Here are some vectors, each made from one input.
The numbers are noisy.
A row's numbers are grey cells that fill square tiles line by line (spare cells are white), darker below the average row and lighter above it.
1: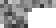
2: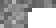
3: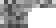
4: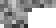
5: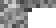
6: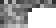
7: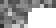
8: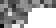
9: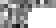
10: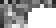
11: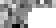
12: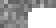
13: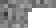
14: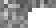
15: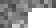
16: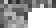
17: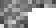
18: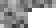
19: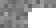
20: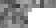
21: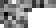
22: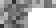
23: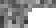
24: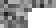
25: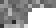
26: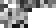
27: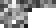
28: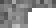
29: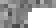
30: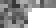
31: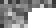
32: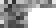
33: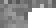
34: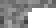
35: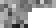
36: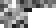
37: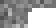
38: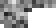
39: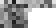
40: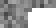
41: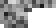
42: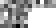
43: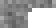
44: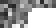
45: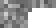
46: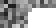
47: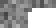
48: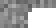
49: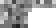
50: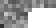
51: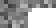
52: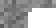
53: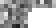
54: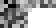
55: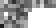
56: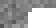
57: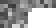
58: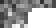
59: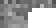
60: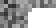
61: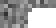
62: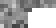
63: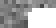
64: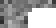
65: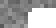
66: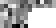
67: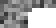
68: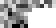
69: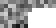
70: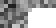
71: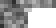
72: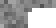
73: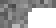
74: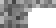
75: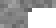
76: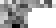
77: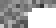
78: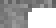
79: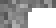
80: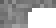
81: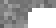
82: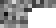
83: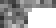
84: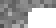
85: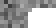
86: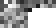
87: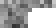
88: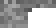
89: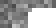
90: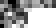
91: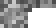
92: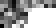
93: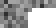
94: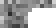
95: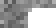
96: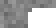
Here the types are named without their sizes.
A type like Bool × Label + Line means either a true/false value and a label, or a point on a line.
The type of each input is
Bool × Bool × Bool × (Circle + Unit) + Line.
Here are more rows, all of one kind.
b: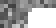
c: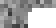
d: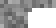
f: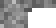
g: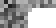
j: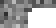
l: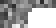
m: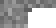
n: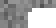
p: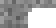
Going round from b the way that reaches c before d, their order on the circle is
b, m, c, p, d, f, j, l, g, n.
